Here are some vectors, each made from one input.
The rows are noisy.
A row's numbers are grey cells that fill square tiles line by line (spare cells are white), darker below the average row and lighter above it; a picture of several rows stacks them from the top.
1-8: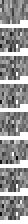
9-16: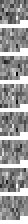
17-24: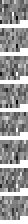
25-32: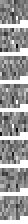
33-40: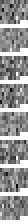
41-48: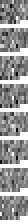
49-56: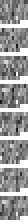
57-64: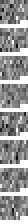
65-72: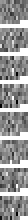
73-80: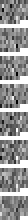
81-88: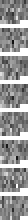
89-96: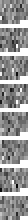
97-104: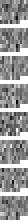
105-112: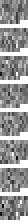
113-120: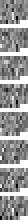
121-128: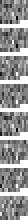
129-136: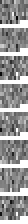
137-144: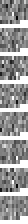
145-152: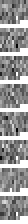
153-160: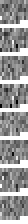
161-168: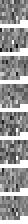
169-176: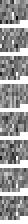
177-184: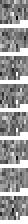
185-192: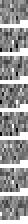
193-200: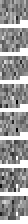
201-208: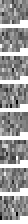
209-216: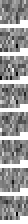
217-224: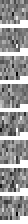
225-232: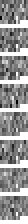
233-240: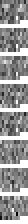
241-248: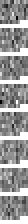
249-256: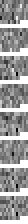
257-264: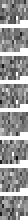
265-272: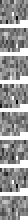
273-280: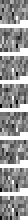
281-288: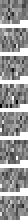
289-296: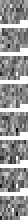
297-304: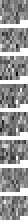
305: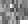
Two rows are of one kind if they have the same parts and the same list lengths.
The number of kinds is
2.
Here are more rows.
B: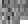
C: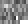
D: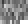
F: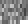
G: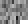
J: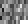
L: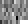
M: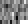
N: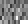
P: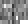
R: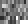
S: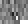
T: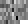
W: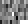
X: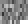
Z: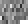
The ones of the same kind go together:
B, D, F, G, J, L, N, P, T, X
C, M, R, S, W, Z

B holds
a point on an 8-point circle, a point on a 9-point circle and a point on an 11-point line.
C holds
a point on an 8-point circle and a point on an 11-point line.
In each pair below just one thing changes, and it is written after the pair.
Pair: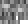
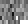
the place on the 8-point circle
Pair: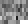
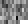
the place on the 9-point circle
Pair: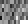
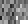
the place on the 8-point circle
